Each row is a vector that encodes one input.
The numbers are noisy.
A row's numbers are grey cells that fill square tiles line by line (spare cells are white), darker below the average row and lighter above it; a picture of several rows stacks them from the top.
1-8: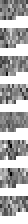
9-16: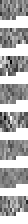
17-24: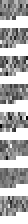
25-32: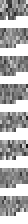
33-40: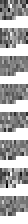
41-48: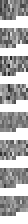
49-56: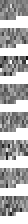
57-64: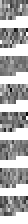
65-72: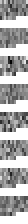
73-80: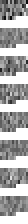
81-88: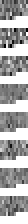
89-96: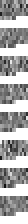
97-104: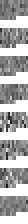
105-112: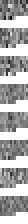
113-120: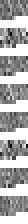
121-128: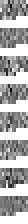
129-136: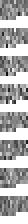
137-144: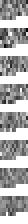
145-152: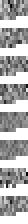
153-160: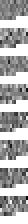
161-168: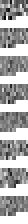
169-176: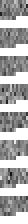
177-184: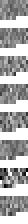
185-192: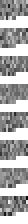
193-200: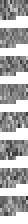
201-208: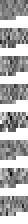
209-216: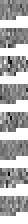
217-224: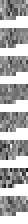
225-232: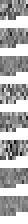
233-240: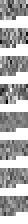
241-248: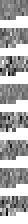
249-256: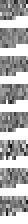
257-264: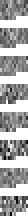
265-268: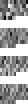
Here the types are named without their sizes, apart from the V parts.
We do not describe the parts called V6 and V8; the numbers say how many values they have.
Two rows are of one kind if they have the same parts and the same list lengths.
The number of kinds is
3.
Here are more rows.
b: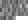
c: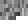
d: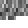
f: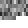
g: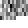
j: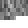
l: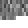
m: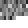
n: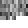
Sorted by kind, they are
b, d, l, m
c, f, g
j, n

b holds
a node of a tree and a value of V6.
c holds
a point on a line and a value of V8.
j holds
a node of each of two trees.
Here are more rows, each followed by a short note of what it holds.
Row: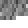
a node of a tree and a value of V6
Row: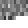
a node of each of two trees
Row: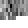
a node of each of two trees
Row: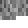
a node of each of two trees
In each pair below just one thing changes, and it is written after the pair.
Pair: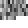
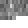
the value of V6
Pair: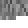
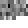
the value of V6
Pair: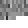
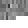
the node of the tree
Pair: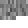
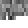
the node of the tree
